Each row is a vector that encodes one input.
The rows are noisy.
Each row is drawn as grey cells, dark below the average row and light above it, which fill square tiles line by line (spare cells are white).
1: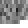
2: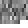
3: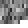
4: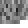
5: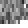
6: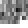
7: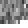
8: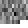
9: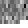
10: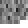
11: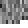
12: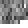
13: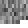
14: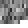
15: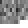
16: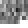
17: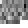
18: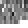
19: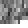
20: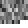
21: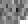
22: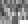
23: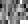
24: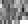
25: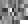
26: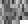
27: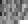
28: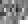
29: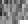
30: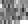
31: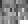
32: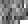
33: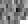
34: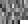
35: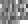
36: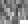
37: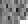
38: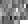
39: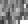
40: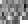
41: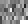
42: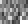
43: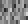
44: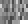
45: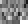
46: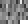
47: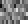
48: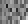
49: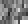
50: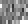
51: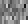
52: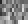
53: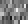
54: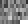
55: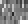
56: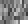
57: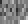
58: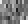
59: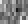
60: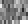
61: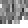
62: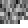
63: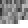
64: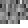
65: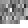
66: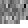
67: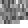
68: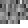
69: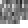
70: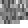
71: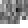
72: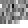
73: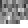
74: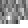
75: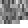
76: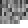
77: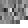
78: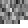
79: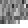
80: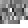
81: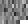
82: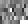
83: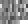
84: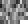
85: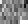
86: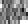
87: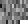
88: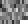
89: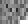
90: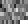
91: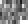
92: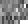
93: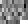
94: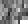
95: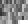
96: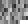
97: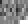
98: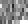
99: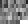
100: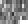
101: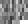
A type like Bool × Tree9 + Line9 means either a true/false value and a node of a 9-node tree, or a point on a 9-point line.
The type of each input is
Bool × Bool × Bool × Bool + Line5 × (Tree7 + Unit).
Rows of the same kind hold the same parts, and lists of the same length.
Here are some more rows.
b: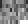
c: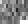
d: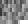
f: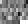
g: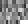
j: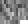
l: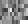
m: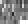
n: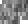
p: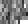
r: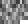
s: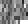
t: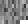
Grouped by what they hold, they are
b, d, g, j
c, f, m, n
l, p, r, s, t

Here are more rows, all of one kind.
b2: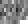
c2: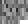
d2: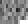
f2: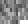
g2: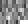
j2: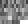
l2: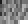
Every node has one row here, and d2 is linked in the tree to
g2.
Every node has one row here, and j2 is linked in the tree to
f2, g2 and l2.
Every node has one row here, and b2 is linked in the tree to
l2.
